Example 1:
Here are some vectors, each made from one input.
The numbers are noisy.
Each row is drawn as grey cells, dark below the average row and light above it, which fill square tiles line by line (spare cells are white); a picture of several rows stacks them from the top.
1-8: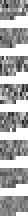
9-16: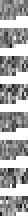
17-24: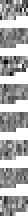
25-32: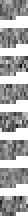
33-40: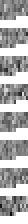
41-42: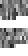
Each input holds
either a fixed value, or a node of an 8-node tree.
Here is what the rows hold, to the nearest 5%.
About 10% of them hold a fixed value. The rest hold a node of an 8-node tree.
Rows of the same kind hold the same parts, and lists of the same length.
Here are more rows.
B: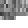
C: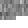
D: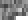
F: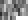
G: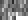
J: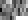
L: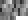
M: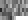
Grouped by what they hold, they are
B, C, D, F, J, L, M
G

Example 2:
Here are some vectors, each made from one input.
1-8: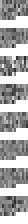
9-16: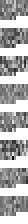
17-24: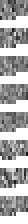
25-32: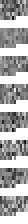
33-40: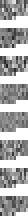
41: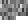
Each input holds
a point on an 8-point line.
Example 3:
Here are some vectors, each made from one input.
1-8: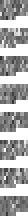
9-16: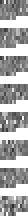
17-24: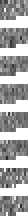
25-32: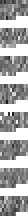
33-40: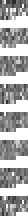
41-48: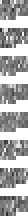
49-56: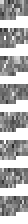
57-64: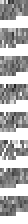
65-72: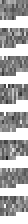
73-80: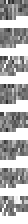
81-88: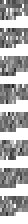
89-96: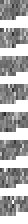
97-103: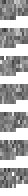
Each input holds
a node of a 10-node tree.
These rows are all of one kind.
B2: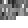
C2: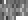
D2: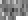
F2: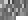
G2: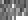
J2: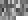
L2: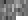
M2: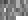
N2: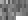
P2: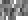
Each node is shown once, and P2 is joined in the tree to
D2 and G2.
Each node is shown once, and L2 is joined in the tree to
J2 and M2.
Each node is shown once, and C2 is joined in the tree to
B2.
